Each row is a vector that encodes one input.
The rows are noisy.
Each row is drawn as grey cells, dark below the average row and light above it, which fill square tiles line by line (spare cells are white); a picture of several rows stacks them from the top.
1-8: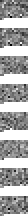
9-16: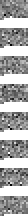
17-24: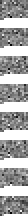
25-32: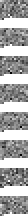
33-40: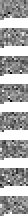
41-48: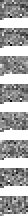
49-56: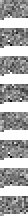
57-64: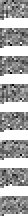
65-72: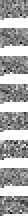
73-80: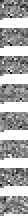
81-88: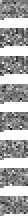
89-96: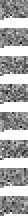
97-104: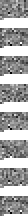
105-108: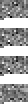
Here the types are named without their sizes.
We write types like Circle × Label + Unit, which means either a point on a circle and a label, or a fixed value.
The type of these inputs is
(Bool × Circle + Unit) × Line.
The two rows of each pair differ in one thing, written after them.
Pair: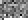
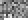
the place on the circle
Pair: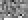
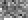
the true/false value
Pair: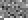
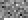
the place on the circle
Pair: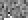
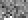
the true/false value
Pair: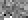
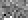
the place on the line
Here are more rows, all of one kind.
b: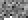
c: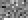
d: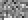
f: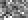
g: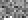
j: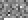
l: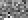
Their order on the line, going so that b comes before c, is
b, d, f, j, g, c, l.
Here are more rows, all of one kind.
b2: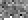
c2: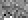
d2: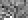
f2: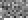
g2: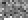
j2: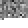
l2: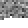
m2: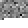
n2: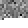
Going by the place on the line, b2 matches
g2, j2 and l2.
